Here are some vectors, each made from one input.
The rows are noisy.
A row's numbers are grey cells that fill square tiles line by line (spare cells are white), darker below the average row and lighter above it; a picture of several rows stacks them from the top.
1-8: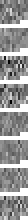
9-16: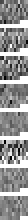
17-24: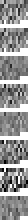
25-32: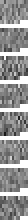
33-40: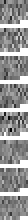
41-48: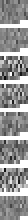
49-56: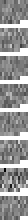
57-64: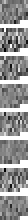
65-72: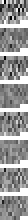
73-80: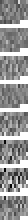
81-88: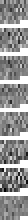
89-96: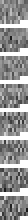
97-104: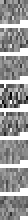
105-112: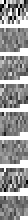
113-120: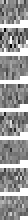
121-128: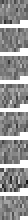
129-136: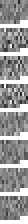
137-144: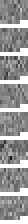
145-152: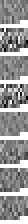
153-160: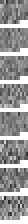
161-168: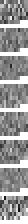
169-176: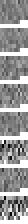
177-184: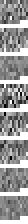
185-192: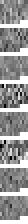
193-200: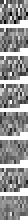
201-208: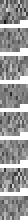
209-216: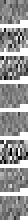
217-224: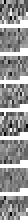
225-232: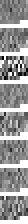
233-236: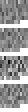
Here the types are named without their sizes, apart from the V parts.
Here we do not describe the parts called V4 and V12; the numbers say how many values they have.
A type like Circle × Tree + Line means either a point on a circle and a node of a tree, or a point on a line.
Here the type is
(Bool × V4 + V12) × Label.
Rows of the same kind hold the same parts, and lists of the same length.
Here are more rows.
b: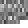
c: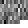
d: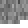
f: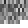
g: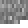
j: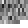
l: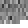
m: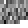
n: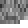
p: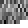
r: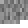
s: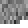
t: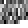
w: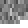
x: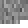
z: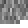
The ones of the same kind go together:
b, c, g, n, p, w, x, z
d, f, j, l, m, r, s, t

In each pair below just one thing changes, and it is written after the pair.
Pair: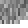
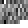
the true/false value
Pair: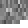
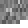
the value of V4
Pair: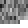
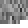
the true/false value
